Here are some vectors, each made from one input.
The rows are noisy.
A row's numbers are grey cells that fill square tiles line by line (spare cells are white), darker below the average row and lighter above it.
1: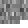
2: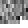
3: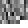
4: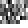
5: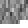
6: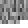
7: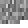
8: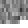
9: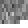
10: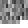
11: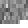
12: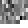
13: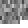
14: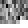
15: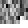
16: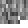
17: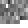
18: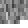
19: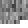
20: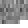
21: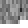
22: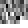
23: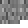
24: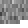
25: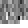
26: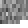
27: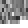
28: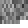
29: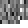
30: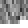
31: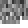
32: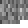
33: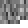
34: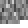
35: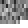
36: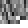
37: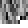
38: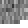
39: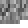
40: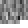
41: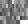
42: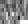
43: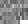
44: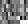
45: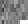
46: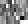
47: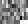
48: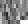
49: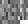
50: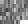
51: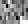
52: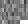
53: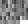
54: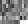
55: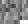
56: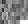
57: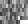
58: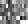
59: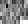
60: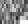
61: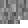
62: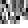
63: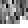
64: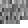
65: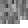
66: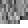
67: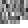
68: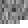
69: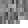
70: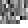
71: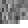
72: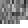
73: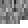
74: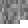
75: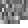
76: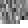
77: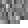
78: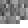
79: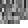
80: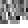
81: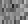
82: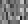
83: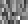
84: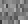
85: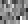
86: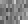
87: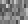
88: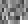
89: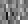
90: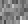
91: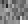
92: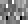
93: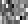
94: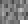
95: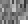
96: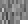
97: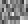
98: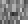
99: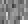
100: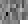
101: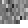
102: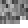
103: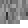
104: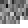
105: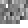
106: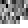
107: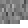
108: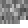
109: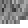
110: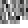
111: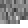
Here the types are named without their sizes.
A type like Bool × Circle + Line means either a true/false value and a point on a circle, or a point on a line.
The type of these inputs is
Bool × (Line + Tree).
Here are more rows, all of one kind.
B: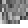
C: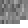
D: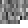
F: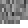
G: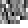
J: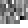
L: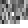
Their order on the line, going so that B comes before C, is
D, B, L, C, J, F, G.
